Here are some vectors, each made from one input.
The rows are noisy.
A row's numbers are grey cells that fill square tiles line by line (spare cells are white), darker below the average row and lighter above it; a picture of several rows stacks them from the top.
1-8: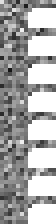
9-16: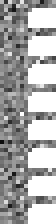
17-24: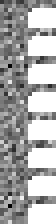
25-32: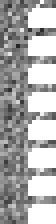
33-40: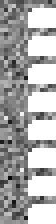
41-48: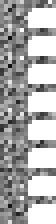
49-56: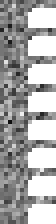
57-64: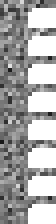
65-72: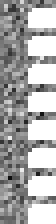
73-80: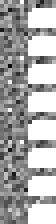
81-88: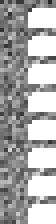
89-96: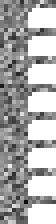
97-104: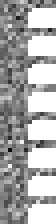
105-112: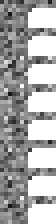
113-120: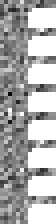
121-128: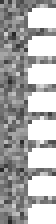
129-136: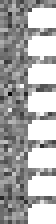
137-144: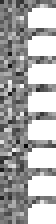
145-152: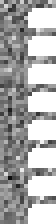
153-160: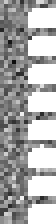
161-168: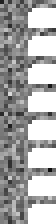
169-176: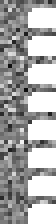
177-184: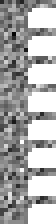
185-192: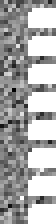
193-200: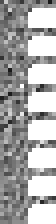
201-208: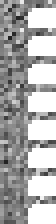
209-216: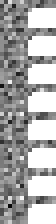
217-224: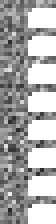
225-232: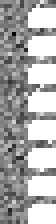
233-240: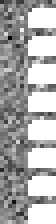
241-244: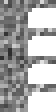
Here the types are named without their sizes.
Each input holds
either four true/false values, or a list of points on a line.
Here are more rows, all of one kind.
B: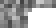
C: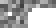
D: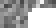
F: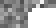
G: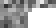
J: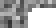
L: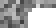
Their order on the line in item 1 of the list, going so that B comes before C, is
J, L, B, F, D, G, C.
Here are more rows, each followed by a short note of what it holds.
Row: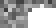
a list of one item
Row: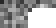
a list of one item
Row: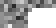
four true/false values
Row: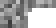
a list of two items
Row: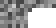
a list of one item
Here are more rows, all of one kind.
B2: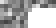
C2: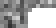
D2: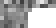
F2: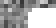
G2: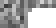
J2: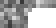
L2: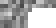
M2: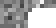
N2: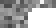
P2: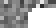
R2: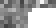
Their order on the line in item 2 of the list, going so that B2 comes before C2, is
F2, D2, R2, J2, L2, G2, N2, M2, B2, P2, C2.
